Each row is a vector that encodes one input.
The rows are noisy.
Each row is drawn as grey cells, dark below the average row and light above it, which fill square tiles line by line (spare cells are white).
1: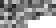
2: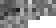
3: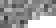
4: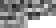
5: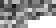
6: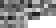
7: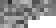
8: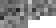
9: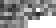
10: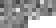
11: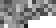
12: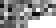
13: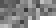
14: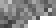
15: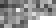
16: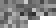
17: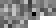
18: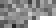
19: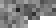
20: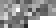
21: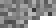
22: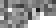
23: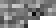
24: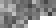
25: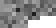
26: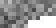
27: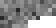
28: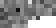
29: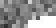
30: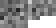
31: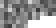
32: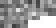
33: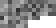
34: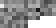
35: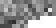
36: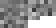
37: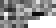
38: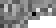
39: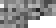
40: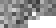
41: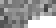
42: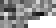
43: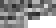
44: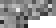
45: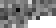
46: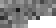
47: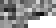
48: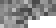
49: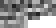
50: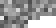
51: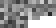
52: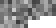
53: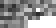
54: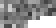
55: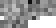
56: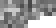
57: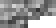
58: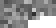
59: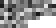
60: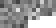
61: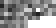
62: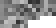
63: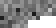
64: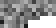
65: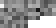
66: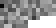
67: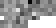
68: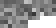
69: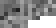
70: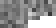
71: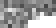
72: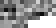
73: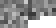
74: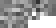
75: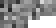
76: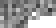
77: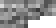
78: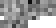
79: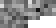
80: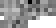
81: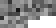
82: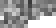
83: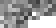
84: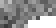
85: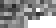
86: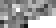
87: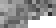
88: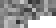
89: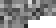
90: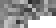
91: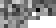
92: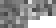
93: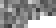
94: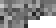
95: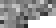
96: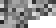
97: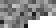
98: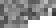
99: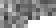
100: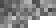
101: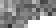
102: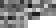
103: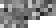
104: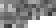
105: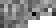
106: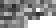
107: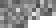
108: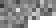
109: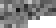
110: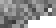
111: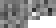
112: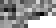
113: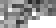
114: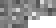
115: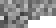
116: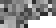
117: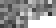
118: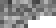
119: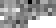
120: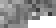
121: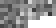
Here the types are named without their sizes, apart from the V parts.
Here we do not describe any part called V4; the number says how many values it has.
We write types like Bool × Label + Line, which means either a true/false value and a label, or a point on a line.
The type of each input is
Label × List(Bool × V4).
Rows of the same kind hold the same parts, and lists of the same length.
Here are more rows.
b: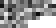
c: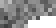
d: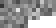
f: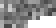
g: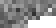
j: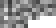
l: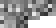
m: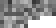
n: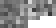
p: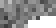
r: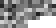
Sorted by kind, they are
b, r
c, f, g, n, p
d, j, l, m

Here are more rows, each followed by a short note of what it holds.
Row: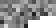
a label, together with a list of two items
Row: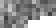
a label, together with a list of one item
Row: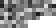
a label, together with the empty list
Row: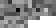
a label, together with a list of one item
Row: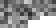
a label, together with a list of two items
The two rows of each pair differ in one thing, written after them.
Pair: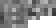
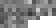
the true/false value in item 2 of the list
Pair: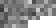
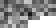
the label
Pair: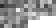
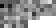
the true/false value in item 1 of the list
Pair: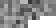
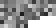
the label
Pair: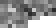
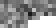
the value of V4 in item 2 of the list
